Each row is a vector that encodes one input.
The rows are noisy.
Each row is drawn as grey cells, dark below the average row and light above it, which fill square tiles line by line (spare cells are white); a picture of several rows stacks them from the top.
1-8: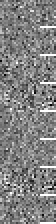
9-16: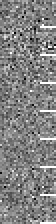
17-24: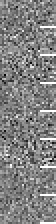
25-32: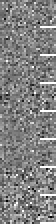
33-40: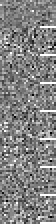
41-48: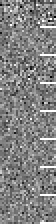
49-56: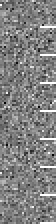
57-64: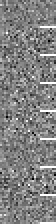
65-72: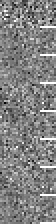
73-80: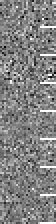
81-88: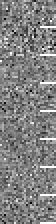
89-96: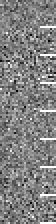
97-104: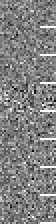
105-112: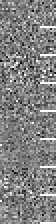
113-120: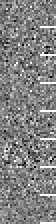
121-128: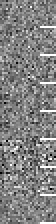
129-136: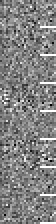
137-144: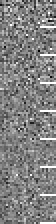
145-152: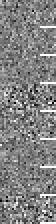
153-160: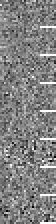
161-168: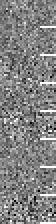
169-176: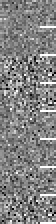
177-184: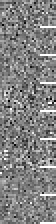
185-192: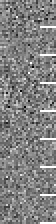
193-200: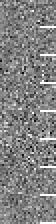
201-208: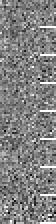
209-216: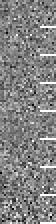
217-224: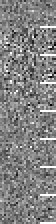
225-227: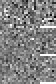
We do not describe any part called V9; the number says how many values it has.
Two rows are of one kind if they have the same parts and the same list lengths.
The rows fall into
2 kinds.
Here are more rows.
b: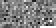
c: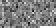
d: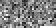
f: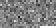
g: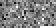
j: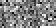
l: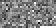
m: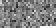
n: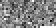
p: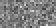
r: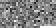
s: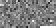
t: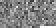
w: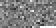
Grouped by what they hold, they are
b, g, j, l, t
c, d, f, m, n, p, r, s, w

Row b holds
a node of each of two 10-node trees and a value of V9.
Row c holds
a node of each of two 10-node trees and a node of an 11-node tree.
